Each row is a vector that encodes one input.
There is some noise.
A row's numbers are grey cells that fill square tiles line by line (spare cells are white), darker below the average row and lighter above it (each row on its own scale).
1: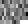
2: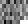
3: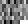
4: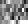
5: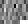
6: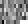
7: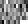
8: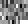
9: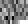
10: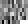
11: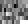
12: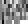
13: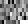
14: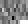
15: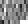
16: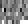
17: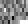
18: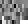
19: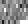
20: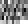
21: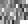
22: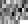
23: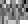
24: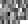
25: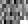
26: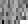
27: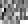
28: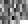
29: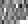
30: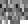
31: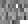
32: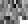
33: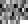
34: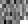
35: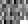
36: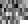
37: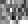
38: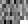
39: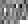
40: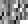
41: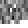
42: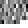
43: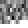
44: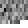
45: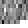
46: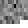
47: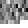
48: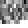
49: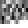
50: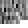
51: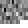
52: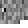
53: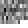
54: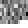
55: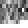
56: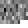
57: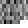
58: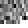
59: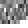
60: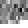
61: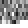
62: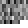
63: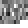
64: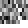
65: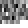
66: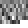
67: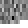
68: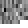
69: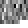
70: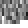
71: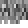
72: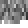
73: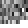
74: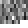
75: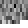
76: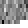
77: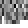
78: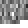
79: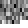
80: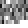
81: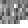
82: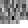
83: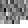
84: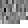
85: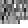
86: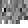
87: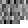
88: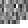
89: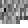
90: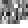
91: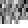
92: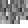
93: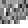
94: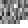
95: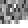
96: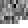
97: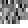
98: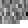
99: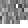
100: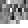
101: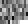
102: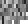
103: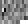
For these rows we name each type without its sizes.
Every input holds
either a fixed value, or a label and a true/false value.
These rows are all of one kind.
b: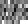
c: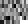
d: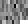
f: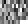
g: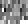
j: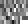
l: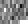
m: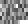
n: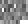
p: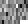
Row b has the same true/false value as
g and n.
